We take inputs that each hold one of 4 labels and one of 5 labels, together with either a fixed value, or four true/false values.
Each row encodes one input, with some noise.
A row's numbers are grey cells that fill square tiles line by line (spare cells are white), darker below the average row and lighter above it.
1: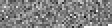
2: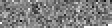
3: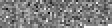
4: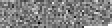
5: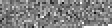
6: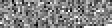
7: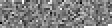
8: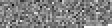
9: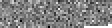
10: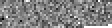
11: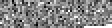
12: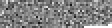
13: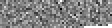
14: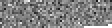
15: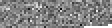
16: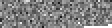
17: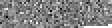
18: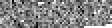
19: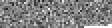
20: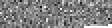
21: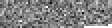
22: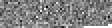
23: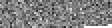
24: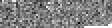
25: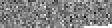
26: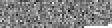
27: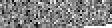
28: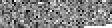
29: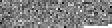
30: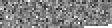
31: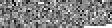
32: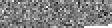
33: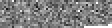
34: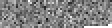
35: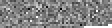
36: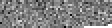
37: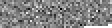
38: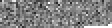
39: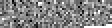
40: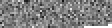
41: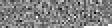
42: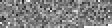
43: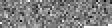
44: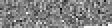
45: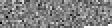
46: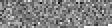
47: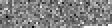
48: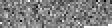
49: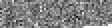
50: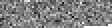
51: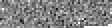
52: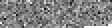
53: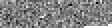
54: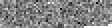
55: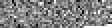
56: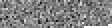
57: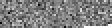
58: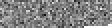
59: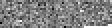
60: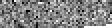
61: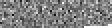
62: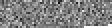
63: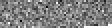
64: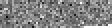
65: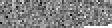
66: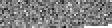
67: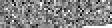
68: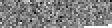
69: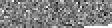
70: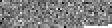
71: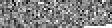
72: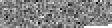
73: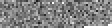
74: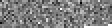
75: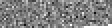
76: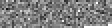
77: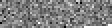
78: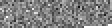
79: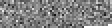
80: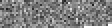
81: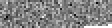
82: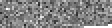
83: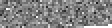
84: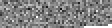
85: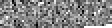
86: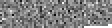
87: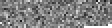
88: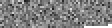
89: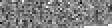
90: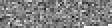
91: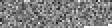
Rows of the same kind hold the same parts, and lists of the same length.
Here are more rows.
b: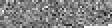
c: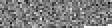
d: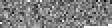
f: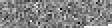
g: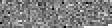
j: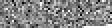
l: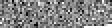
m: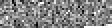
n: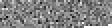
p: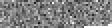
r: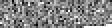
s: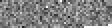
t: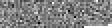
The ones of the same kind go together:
b, c, d, f, g, n, p, s, t
j, l, m, r

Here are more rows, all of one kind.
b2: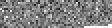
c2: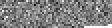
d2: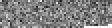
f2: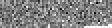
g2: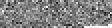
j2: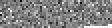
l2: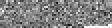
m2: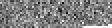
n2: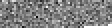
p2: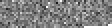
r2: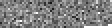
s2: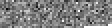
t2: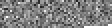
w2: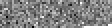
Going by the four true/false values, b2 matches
f2, m2 and t2.
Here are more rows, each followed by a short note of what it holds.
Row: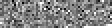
one of 4 labels and one of 5 labels
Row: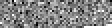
one of 4 labels and one of 5 labels
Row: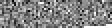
one of 4 labels and one of 5 labels
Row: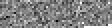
one of 4 labels, one of 5 labels and four true/false values
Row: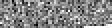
one of 4 labels and one of 5 labels
